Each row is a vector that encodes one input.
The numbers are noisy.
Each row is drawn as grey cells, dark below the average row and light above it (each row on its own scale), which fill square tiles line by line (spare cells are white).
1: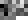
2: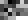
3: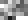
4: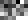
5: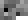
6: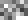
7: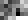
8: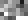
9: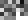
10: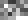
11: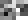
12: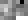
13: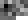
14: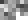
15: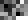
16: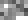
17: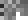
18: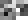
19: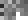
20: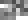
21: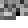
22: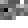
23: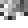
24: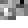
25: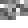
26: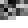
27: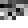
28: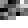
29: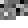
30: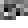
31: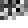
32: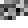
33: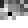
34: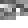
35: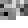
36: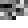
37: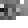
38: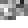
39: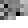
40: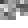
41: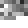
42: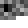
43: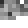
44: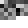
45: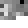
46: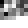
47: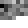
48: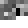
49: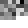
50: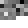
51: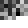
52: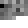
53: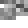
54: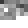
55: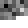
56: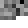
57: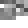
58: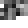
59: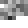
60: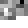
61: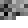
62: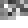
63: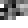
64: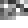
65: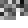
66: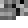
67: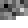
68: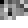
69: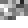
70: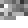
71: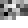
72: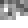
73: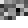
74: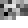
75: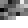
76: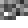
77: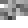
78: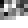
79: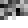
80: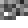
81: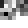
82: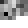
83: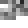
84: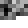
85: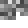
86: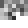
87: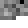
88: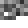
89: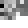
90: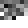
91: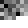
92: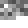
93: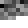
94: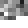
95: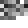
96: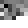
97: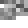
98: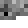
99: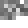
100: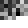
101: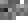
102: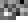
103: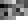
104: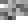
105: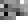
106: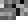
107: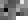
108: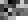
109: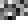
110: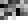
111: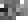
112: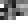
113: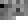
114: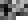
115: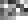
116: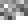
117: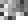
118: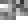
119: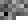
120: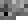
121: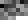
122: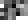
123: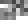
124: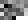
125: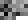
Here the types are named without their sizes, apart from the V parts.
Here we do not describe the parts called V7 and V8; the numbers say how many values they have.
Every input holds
a true/false value and a value of V7, together with either a point on a line, or a value of V8.
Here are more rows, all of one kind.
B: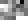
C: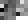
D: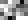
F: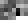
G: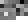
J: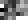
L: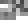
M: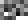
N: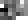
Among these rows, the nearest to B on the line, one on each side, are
F and M.
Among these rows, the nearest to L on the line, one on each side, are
F and N.
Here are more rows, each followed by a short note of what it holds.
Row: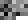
a true/false value, a value of V7 and a value of V8
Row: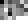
a true/false value, a value of V7 and a value of V8
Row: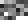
a point on a line, a true/false value and a value of V7
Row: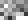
a point on a line, a true/false value and a value of V7
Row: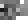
a point on a line, a true/false value and a value of V7
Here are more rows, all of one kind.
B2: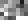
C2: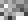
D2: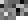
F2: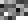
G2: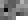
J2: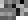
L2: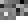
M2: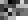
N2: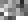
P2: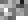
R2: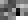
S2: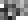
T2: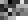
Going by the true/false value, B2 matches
C2, N2 and P2.
